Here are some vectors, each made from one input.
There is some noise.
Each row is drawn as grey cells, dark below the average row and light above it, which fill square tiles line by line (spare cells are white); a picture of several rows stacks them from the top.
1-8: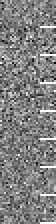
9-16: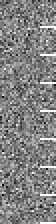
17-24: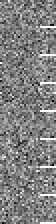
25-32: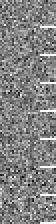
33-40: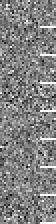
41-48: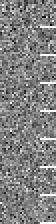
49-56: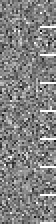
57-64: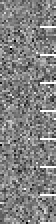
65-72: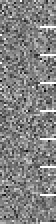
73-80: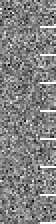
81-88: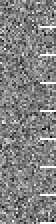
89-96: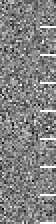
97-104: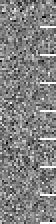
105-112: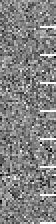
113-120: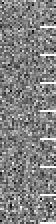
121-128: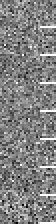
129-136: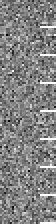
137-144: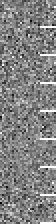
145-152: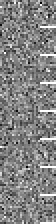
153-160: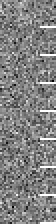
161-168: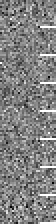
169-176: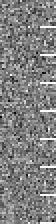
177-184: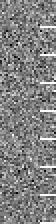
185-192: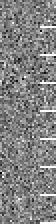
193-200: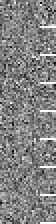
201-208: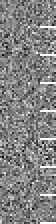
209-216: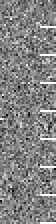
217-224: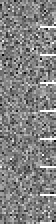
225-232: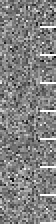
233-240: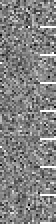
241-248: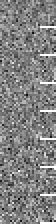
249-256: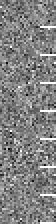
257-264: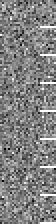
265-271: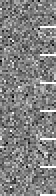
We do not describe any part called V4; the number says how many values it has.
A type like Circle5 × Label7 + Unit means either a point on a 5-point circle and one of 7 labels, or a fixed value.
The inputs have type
Line7 × V4 + Line9 + List3(Circle6).
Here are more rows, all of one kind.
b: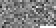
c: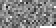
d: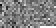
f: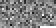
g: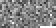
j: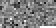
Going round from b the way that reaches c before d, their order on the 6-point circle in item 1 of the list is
b, g, c, j, f, d.
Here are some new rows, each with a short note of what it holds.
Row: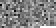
a list of two items
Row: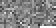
a list of one item
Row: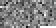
a point on a 9-point line
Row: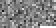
a list of one item
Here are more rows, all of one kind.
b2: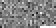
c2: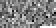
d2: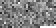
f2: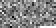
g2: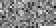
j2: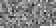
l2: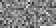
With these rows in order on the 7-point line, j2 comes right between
f2 and g2.
